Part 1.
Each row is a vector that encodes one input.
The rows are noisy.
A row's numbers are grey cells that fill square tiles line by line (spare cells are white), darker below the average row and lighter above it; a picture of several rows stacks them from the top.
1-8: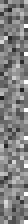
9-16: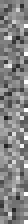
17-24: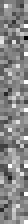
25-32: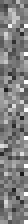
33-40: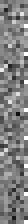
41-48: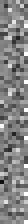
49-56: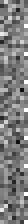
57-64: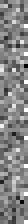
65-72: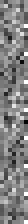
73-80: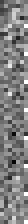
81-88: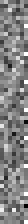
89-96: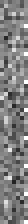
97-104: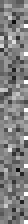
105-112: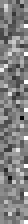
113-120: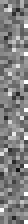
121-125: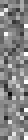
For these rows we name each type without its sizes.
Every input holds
a point on a line, together with either a label, or a point on a line.
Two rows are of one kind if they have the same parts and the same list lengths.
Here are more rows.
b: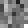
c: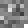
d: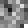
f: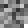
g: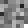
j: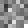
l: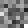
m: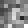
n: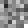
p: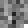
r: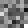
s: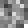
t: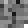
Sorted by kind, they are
b, g, m, p, t
c, d, f, j, l, n, r, s

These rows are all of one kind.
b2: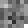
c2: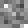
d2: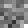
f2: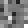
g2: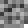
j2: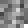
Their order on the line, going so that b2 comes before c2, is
f2, b2, d2, c2, g2, j2.
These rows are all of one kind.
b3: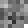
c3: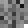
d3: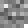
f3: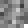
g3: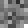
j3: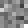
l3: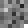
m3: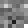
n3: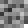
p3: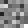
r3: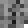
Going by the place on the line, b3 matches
c3, g3, l3 and r3.
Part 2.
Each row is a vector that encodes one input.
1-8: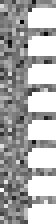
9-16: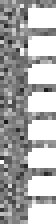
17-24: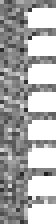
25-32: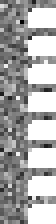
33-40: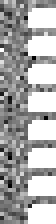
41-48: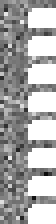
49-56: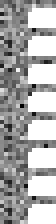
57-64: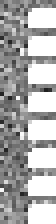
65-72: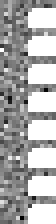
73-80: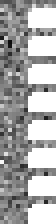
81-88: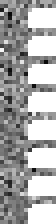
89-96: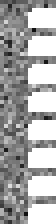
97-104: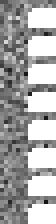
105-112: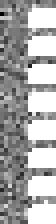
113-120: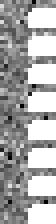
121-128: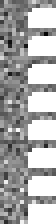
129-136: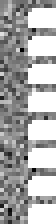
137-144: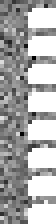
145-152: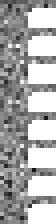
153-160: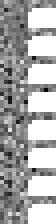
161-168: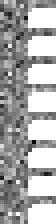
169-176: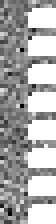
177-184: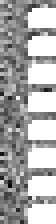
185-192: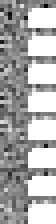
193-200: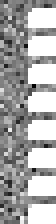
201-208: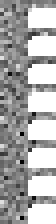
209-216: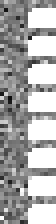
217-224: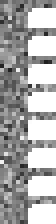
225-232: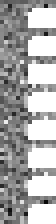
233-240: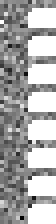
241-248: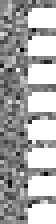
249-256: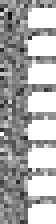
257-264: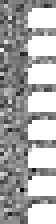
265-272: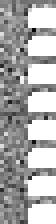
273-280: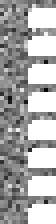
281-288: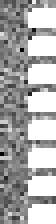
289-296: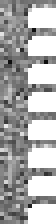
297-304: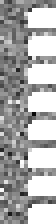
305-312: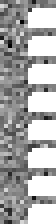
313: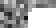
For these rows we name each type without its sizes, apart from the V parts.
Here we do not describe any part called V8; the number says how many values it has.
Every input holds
a value of V8, together with a list of points on a line.
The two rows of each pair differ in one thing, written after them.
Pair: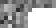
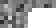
the place on the line in item 1 of the list
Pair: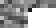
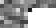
the place on the line in item 2 of the list
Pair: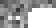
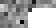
the value of V8
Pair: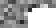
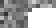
the value of V8
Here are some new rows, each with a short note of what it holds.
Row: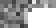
a value of V8, together with a list of two items
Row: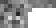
a value of V8, together with a list of two items
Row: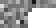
a value of V8, together with a list of one item
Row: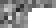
a value of V8, together with a list of two items
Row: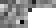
a value of V8, together with a list of two items
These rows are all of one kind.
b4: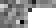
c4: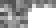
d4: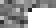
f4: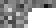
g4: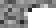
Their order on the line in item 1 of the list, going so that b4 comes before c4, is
f4, d4, b4, g4, c4.
